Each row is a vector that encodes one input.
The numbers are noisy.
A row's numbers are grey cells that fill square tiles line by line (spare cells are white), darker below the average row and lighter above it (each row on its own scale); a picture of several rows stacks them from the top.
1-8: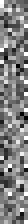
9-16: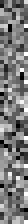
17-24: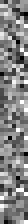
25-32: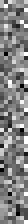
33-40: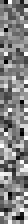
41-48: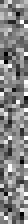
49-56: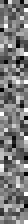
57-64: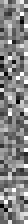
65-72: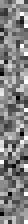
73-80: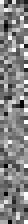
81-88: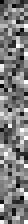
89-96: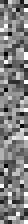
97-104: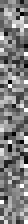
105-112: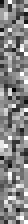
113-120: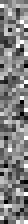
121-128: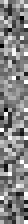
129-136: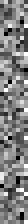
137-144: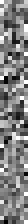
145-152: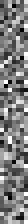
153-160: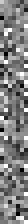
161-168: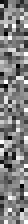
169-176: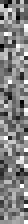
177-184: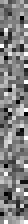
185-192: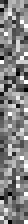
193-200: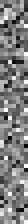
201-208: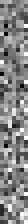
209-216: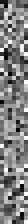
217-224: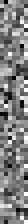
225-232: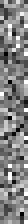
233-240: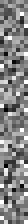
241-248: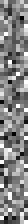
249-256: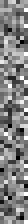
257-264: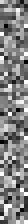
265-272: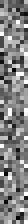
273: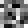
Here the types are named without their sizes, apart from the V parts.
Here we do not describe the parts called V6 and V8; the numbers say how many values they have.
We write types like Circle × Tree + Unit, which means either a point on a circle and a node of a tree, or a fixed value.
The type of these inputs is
Line × (Line + V6) + V8.
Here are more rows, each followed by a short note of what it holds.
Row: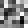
a value of V8
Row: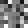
a point on a line and a value of V6
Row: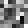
a value of V8
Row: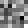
a value of V8
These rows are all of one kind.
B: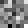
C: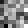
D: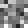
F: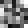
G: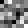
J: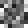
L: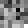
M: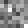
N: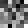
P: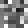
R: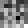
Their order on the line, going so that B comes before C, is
D, P, N, B, G, F, C, J, M, R, L.
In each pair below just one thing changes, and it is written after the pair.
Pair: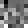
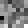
the place on the line
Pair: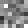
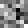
the value of V6
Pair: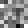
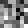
the value of V6
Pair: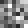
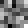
the value of V6
